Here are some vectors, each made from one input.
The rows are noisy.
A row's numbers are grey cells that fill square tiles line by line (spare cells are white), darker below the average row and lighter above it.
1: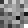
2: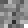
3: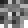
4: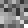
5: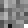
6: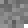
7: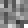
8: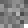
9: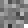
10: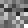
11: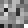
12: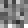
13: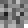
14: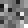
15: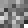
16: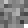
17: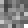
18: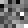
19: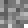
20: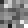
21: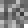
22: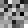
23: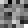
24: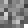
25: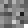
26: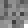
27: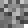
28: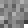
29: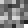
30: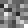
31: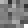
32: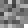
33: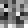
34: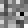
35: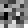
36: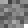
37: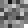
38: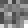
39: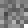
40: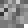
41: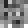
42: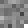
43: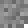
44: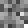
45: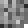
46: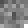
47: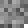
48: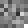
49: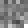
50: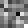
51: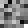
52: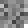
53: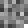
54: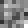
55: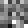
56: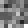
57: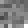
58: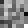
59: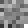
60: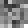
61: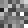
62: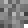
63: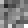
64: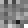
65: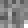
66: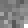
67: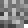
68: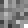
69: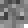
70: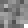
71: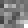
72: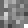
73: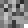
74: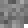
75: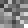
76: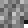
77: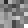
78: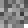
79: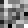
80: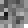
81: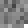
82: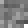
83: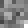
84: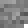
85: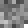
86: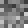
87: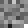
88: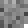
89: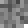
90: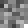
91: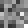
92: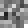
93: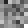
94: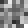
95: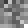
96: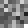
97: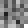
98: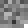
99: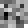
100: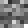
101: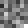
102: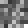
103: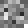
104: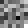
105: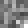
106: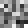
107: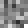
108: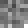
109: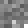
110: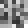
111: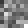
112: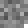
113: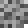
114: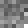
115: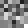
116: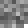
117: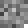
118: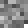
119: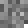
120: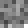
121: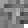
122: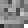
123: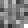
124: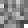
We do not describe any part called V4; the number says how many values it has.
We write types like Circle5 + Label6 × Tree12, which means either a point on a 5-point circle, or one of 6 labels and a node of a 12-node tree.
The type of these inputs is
Bool × Circle5 × List2(V4) + Line3 × Line3 + Unit.
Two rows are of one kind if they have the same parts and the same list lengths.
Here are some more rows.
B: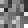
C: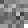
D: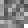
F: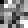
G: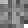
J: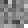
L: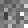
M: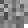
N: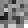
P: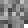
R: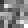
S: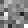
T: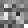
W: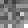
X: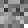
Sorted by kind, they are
B, X
C, P, S
D, F, G, N
J, M, R, T, W
L

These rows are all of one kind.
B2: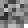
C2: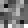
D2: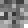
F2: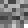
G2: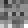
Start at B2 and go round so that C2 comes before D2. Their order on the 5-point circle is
B2, C2, F2, G2, D2.
